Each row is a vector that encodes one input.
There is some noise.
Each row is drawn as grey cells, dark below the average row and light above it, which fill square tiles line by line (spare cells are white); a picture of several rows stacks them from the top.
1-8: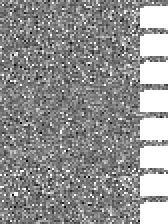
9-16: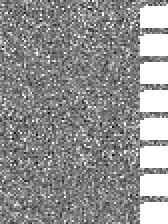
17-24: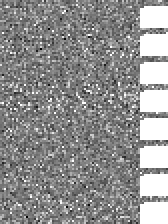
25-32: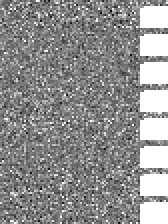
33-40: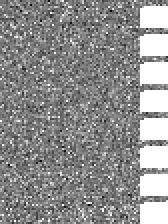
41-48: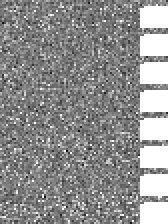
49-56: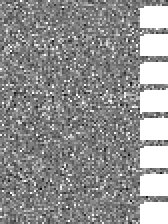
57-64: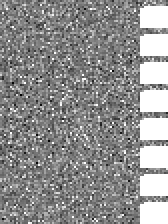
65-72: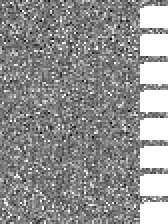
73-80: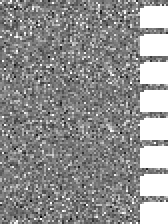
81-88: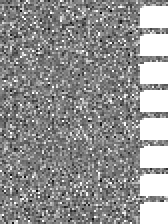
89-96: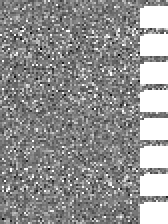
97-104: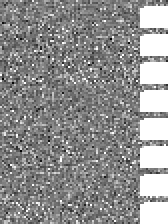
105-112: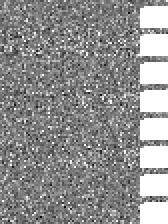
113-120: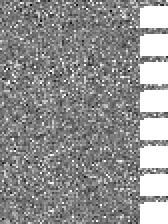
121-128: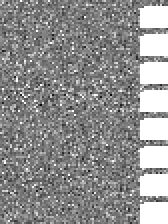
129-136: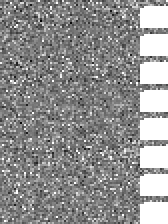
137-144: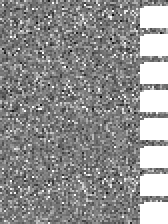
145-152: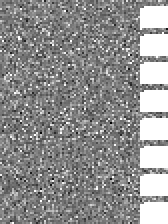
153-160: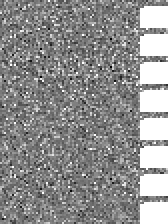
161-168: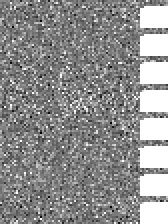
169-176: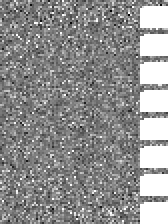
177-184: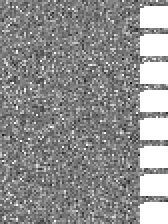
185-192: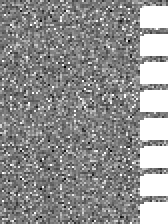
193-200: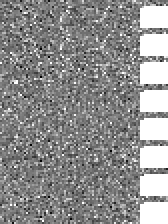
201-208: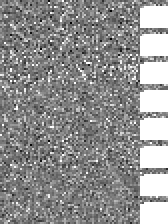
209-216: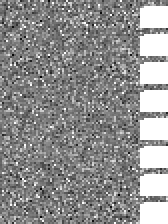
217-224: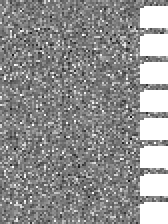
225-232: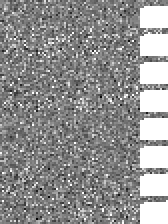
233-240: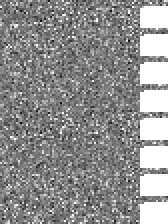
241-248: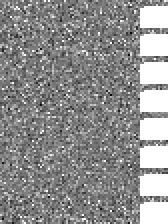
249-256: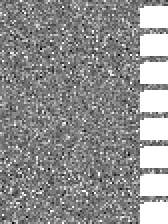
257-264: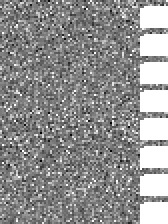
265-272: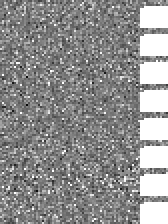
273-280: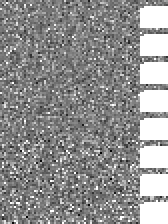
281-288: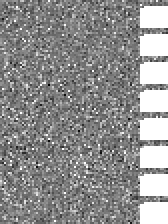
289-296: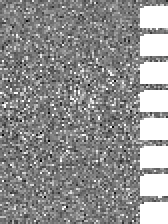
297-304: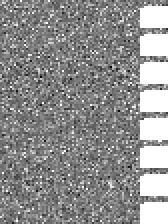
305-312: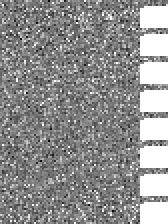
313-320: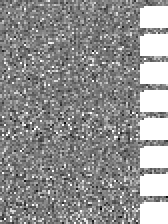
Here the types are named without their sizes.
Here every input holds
either a point on a circle, or a point on a line.
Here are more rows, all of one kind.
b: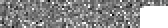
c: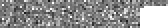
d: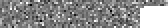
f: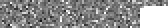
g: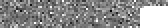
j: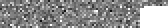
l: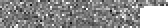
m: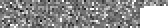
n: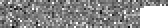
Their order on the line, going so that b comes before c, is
b, n, c, j, f, m, g, l, d.
